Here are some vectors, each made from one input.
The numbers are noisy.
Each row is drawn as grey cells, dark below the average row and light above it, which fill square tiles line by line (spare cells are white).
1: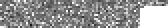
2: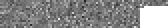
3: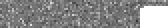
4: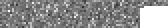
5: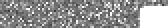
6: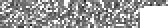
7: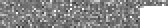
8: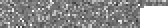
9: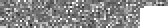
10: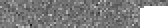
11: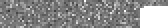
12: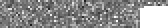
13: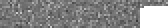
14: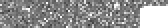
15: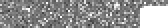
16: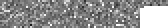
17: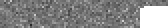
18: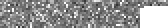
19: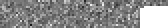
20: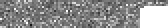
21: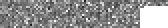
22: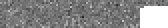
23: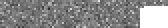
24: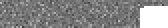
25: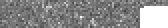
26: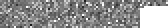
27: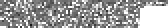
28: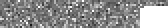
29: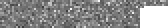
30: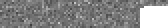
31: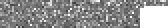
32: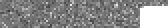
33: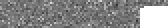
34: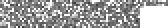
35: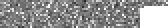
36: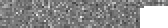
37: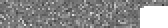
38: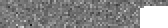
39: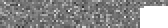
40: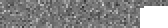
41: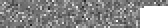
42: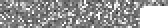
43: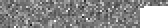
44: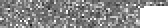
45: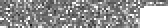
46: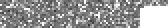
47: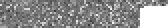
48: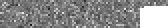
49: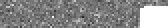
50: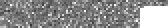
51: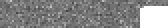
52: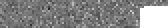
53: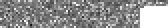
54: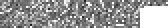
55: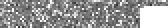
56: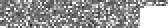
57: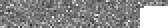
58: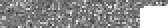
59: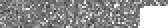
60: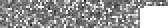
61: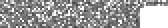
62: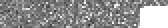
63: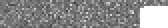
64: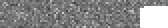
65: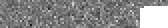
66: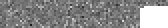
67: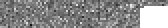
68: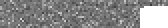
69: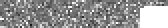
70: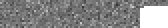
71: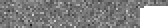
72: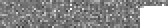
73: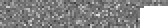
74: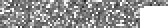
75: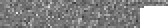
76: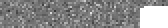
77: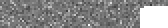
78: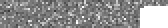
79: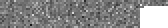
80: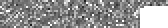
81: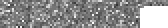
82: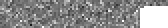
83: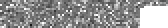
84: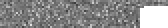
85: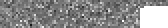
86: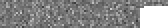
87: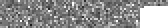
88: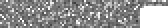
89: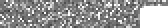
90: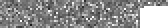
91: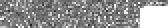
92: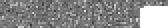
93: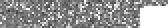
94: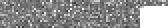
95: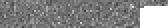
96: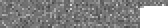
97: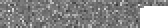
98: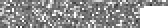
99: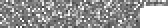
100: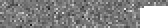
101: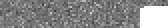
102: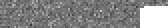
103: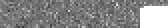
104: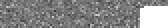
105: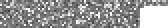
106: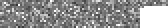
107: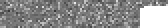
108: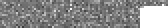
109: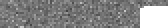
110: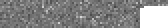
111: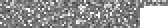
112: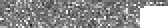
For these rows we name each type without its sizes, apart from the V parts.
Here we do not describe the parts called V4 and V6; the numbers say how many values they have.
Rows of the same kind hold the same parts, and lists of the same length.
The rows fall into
3 kinds.
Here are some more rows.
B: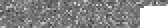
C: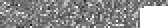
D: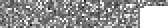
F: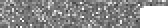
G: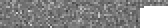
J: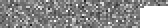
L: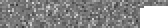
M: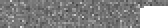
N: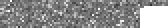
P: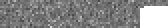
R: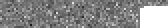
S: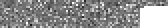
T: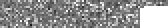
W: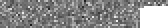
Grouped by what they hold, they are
B, F, M, N, P, T
C, R, W
D, G, J, L, S

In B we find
a point on a line and a value of V6.
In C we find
a value of V4.
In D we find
a point on each of two lines.
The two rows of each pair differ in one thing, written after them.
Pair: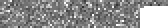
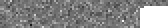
the value of V6
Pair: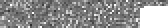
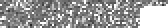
the place on the line
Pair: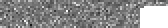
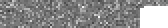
the place on the line
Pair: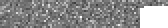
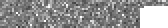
the value of V6
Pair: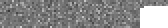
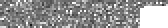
the value of V6
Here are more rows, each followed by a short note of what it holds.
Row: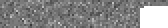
a point on a line and a value of V6
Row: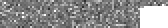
a value of V4
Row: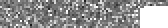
a point on a line and a value of V6
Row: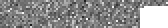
a point on each of two lines
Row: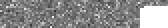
a point on a line and a value of V6
